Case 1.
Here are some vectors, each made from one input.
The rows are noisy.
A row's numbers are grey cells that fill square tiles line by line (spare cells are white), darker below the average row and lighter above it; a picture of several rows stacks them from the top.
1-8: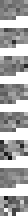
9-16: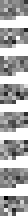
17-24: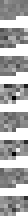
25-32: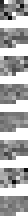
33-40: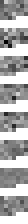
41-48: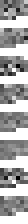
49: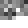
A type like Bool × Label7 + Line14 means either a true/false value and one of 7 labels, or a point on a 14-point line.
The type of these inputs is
Line4.
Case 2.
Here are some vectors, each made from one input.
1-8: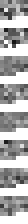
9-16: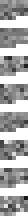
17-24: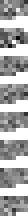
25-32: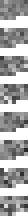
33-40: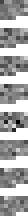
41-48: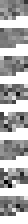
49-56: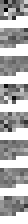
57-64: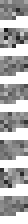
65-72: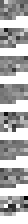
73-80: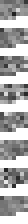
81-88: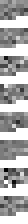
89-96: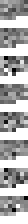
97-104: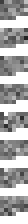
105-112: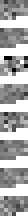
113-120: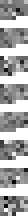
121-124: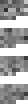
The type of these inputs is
Line6.
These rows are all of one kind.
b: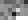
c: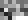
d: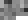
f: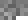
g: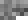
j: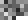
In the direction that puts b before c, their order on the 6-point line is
b, f, j, g, d, c.
